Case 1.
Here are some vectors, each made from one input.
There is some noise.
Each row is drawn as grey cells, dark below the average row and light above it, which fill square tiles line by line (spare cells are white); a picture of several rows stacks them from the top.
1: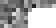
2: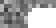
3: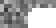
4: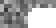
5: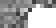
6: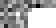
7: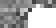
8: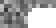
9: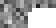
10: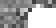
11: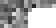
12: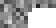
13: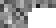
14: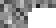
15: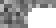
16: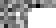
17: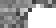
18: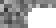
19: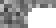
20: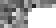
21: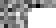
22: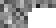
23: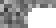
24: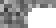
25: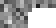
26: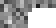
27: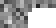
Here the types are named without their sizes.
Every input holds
a point on a circle.
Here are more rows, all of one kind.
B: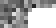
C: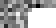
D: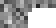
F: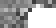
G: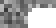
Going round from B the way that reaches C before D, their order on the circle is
B, C, D, F, G.
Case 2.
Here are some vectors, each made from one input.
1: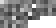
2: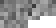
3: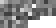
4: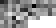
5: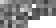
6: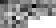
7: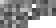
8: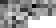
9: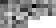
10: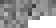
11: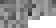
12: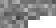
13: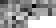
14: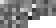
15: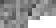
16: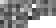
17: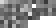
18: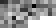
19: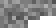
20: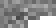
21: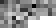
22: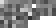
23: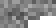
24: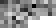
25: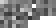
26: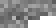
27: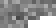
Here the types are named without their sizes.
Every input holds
a point on a line.
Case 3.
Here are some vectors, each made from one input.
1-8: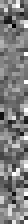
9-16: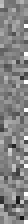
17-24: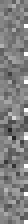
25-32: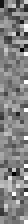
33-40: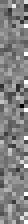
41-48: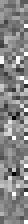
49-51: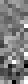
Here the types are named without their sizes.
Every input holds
a point on a line.
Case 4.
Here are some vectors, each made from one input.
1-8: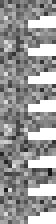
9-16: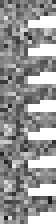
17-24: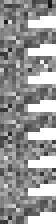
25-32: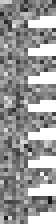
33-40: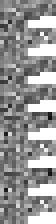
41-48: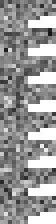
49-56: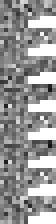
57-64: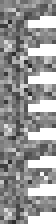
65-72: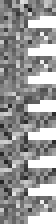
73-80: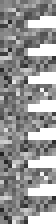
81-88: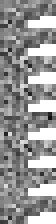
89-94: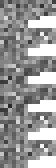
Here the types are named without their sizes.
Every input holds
a label.
